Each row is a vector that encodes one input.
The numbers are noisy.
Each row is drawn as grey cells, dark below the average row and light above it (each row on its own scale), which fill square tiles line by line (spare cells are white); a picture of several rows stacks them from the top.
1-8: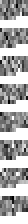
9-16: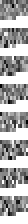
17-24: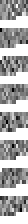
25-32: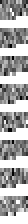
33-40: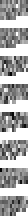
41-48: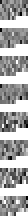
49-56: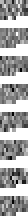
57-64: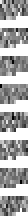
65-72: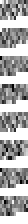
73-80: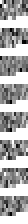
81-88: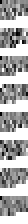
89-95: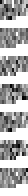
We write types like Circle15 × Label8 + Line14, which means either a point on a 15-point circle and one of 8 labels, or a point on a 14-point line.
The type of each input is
(Line5 + Line6) × Line6.
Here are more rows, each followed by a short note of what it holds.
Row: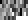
a point on each of two 6-point lines
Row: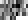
a point on a 5-point line and a point on a 6-point line
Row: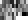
a point on a 5-point line and a point on a 6-point line
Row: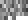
a point on a 5-point line and a point on a 6-point line
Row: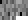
a point on each of two 6-point lines
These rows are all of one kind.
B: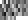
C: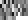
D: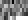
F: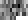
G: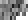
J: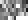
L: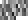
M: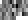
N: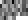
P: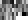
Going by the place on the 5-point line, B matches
C and N.
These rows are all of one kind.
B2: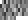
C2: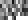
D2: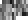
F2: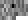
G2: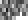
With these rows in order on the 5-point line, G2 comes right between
B2 and D2.
